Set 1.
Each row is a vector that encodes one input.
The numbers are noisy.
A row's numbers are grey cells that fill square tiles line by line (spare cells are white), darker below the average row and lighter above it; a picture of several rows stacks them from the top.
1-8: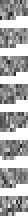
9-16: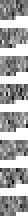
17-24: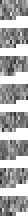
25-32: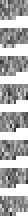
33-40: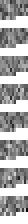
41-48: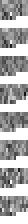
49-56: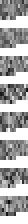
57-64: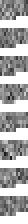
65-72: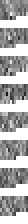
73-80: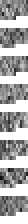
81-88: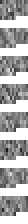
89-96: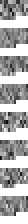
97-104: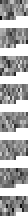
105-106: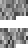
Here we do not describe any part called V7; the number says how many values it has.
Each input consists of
either a point on a 5-point line, or a point on a 9-point line, or a value of V7.
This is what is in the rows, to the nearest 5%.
About 30% of them hold a point on a 5-point line. About 40% of them hold a point on a 9-point line. The rest hold a value of V7.
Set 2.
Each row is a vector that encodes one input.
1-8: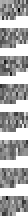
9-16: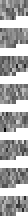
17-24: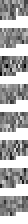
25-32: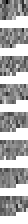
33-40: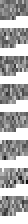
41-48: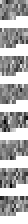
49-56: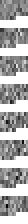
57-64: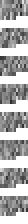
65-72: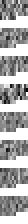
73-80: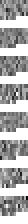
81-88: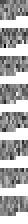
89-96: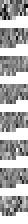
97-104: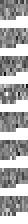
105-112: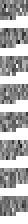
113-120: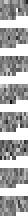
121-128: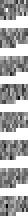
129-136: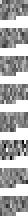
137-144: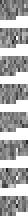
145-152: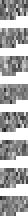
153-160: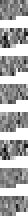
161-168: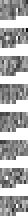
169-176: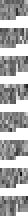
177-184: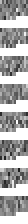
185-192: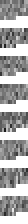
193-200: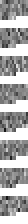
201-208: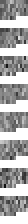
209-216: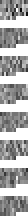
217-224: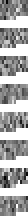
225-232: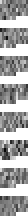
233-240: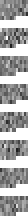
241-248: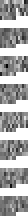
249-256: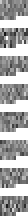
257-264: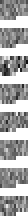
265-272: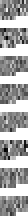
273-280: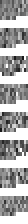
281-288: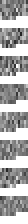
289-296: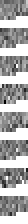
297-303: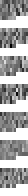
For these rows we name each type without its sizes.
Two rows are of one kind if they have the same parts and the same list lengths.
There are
4 kinds of row.
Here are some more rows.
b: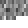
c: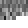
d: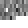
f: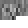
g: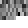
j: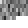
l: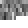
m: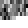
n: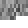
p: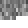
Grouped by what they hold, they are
b, d, l
c, j, p
f, g, n
m

